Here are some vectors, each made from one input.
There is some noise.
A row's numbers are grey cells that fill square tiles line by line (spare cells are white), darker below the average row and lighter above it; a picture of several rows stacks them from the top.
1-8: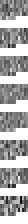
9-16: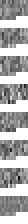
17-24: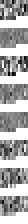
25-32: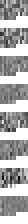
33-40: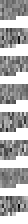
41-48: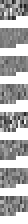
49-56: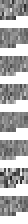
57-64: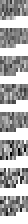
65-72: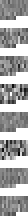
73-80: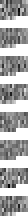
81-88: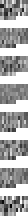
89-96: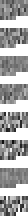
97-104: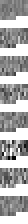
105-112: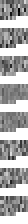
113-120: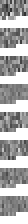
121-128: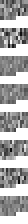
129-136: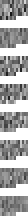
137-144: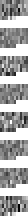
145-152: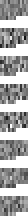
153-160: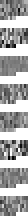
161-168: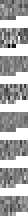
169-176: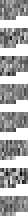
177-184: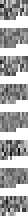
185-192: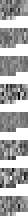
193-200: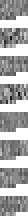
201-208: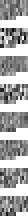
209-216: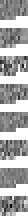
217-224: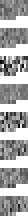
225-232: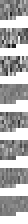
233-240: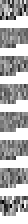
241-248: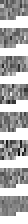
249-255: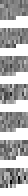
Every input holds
a true/false value, together with either a point on a 6-point line, or a point on an 11-point line.
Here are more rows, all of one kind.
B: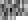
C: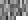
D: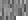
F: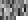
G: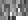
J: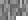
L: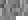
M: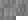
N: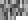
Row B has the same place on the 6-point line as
C and G.
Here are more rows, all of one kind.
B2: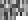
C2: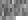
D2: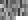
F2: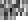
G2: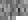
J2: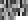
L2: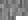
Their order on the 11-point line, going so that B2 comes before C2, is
F2, D2, G2, B2, L2, C2, J2.
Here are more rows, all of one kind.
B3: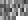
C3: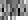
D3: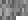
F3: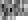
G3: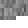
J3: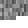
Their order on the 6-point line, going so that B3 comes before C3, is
D3, B3, G3, F3, J3, C3.
